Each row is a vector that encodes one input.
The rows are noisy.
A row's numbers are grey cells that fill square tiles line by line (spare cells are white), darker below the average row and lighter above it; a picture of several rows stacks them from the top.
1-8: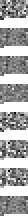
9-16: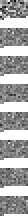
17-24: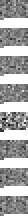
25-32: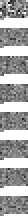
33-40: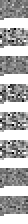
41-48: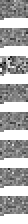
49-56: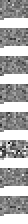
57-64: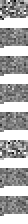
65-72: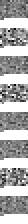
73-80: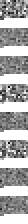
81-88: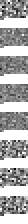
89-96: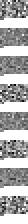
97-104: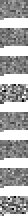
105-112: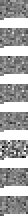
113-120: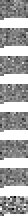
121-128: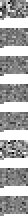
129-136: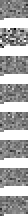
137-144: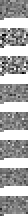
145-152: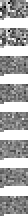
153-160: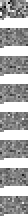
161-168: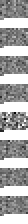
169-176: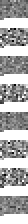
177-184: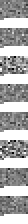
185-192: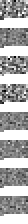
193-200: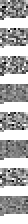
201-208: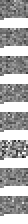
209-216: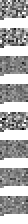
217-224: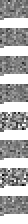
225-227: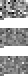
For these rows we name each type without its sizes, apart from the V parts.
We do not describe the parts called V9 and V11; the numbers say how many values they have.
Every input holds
either a point on each of two lines, or a true/false value and a value of V9, or a value of V11.
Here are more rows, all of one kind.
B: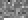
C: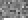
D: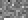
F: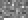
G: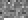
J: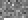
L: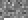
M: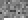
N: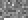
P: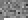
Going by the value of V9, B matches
G and M.
